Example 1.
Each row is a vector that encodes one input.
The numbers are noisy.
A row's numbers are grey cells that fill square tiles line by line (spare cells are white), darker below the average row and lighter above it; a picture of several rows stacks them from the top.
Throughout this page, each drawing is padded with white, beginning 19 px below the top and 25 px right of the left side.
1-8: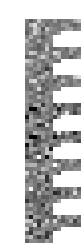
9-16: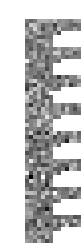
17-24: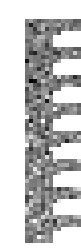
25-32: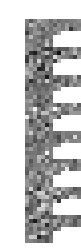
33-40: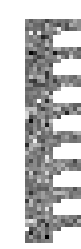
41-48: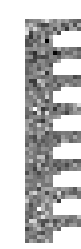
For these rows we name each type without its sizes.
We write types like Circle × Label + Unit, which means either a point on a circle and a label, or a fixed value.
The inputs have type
Bool × Line.
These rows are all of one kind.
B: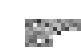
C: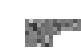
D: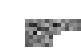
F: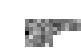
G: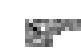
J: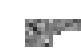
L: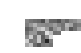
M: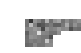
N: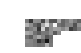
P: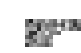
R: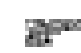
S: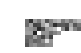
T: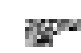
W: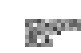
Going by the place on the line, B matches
G, L, P and W.
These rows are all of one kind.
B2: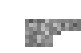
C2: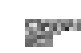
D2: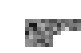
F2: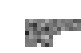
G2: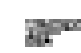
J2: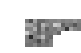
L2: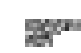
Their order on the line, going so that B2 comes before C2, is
G2, J2, B2, D2, F2, C2, L2.
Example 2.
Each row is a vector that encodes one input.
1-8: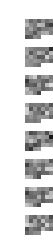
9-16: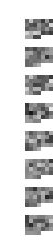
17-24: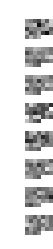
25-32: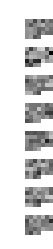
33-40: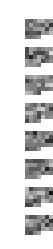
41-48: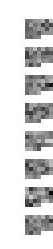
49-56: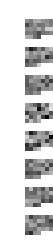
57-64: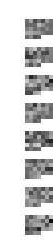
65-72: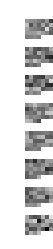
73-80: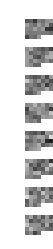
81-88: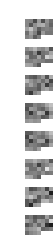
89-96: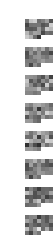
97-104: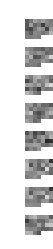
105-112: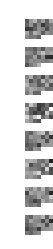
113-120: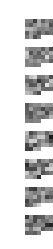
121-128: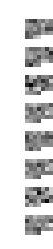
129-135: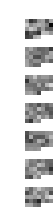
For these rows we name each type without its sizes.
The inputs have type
List(Line).
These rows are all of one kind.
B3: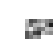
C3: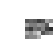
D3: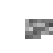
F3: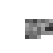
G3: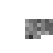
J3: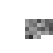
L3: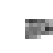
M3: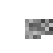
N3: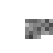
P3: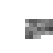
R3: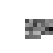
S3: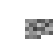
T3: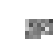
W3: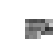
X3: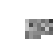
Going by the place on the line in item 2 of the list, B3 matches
C3, J3, P3 and T3.
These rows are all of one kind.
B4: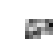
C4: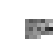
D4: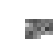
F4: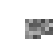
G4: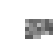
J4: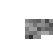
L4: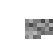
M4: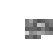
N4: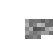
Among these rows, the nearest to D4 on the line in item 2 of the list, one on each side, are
J4 and N4.
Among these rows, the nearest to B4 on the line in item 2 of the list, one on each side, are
C4 and G4.
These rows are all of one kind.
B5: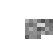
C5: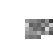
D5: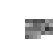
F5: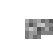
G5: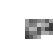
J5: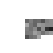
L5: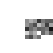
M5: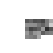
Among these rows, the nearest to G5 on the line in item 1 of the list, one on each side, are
J5 and L5.
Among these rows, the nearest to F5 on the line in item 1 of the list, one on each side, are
B5 and C5.
